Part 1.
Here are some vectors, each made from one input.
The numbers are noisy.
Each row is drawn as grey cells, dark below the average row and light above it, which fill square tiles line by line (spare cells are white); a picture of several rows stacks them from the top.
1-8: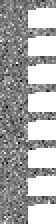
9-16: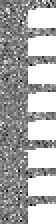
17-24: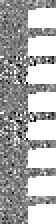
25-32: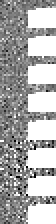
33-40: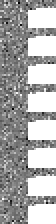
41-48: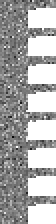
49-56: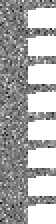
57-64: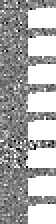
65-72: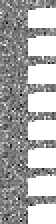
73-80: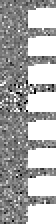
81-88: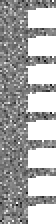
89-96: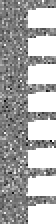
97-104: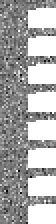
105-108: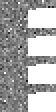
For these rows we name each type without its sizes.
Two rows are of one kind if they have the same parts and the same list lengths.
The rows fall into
2 kinds.
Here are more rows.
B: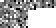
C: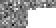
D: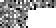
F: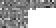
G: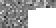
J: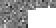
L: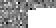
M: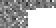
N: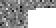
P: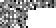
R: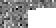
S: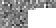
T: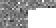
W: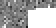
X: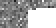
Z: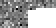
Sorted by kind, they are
B, D, P
C, F, G, J, L, M, N, R, S, T, W, X, Z

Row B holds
a fixed value.
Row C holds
a label and a true/false value.
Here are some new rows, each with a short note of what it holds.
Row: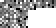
a fixed value
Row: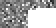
a label and a true/false value
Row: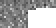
a label and a true/false value
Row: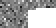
a label and a true/false value
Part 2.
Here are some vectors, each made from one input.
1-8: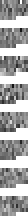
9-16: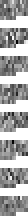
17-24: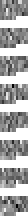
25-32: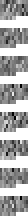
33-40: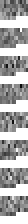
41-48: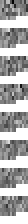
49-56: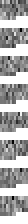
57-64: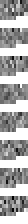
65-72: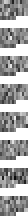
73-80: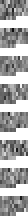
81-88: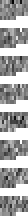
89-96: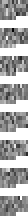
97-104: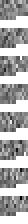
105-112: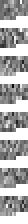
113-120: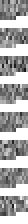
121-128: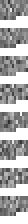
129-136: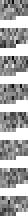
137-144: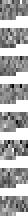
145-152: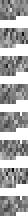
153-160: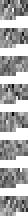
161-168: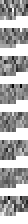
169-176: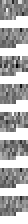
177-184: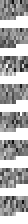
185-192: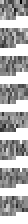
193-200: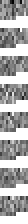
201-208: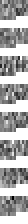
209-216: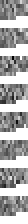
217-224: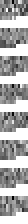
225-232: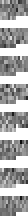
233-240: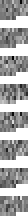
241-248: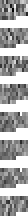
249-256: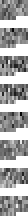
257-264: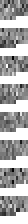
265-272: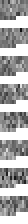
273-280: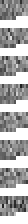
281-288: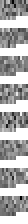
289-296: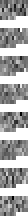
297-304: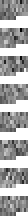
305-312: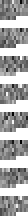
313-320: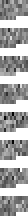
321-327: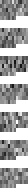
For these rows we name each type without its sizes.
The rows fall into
3 kinds.
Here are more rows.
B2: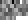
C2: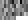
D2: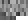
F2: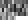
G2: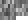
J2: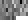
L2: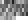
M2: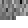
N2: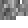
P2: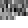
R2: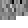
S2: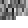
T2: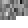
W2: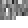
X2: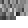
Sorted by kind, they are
B2, C2, L2, R2, T2, W2
D2, G2, J2, M2, N2, S2, X2
F2, P2

